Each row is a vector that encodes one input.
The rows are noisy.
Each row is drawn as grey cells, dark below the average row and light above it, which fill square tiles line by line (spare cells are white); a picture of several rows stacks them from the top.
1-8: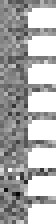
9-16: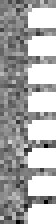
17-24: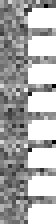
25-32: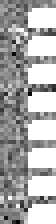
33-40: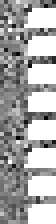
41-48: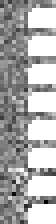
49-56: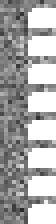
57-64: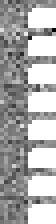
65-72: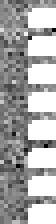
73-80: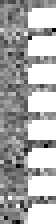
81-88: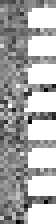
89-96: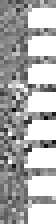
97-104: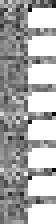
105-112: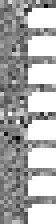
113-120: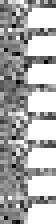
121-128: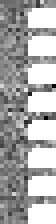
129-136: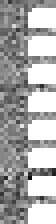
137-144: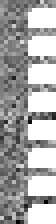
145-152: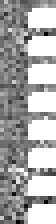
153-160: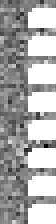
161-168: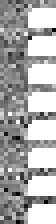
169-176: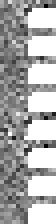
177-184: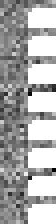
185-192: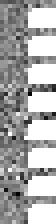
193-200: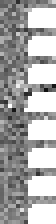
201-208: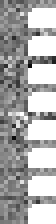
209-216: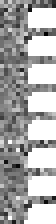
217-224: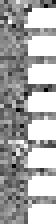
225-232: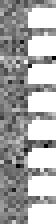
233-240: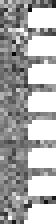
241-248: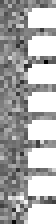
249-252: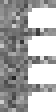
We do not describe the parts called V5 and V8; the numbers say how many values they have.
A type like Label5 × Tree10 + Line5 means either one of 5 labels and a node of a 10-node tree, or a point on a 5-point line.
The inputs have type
Label7 + (Line6 + V8) × V5.
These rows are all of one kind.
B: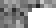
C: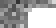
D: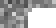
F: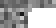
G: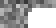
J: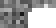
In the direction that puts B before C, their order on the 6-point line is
B, J, G, C, D, F.
